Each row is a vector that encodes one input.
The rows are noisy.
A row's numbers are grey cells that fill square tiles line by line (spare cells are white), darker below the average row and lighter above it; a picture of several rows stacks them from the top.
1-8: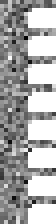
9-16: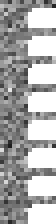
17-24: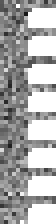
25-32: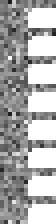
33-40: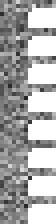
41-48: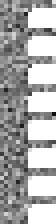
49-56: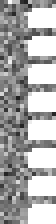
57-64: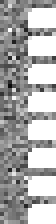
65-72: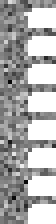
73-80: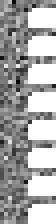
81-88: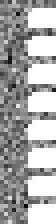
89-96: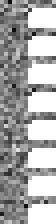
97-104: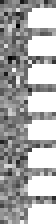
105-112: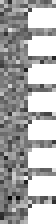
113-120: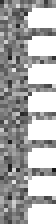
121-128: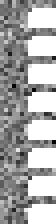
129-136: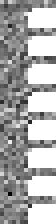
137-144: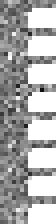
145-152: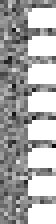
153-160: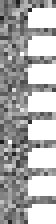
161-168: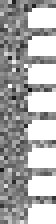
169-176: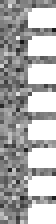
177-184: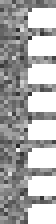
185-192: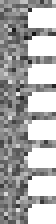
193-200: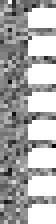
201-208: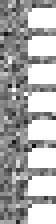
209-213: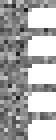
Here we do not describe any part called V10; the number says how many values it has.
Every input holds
a value of V10, together with either a point on a 6-point circle, or a point on a 5-point line.
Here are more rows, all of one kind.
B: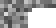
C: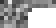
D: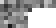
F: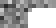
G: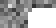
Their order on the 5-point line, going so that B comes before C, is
B, G, D, F, C.
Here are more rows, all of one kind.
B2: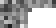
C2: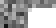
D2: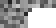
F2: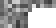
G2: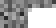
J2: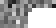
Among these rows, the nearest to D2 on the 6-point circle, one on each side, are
B2 and J2.
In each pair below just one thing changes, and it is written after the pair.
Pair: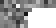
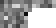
the place on the 6-point circle
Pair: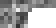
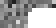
the value of V10
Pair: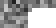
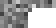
the value of V10
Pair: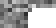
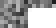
the value of V10
